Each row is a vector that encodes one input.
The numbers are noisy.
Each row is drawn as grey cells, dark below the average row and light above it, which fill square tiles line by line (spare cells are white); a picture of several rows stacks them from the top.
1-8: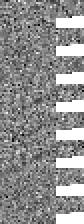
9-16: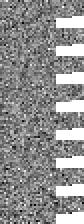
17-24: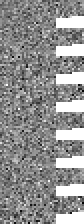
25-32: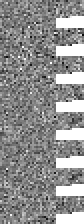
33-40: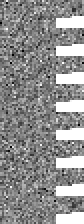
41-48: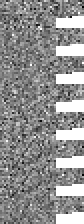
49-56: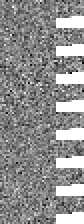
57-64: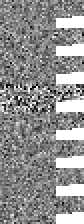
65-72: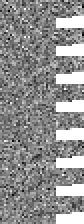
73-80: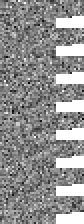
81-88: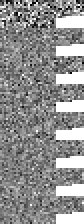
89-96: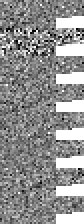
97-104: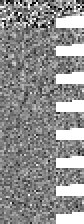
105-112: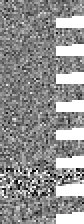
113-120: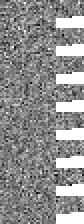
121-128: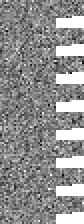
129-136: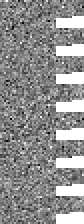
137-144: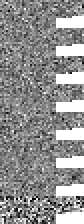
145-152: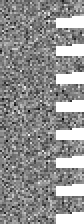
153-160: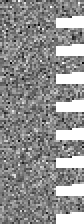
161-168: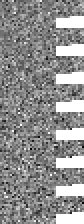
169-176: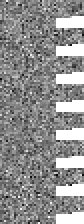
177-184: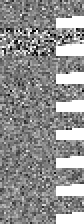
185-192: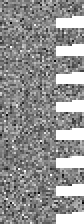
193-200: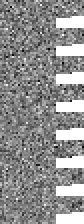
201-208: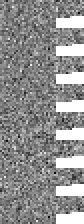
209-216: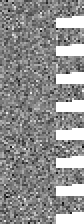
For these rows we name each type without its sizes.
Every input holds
a list of points on a line.
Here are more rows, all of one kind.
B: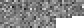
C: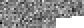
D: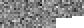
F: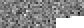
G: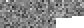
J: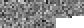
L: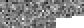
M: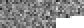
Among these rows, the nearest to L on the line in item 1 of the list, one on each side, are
J and M.
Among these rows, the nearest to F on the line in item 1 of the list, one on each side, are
G and M.
